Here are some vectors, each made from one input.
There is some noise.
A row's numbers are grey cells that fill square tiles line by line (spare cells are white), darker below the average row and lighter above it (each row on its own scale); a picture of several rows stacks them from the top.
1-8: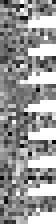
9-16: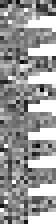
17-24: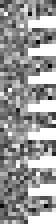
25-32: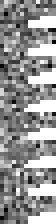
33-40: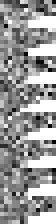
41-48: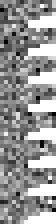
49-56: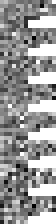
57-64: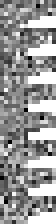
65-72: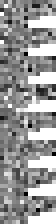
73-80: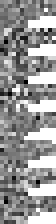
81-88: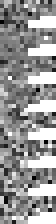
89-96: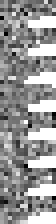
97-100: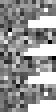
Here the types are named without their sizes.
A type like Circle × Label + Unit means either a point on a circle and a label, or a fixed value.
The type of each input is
(Label + Tree) × Tree.
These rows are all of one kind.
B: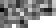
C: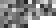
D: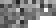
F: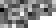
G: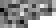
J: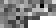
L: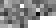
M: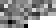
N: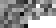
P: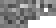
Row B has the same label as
F and G.
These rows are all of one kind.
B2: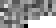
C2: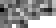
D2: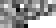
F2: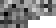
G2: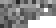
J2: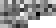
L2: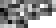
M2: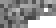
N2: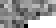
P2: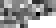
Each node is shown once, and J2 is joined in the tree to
L2 and M2.
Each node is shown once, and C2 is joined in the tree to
B2 and G2.
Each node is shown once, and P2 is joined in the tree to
G2 and N2.
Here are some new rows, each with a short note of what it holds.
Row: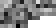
a label and a node of a tree
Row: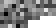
a label and a node of a tree
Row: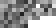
a label and a node of a tree
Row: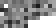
a label and a node of a tree
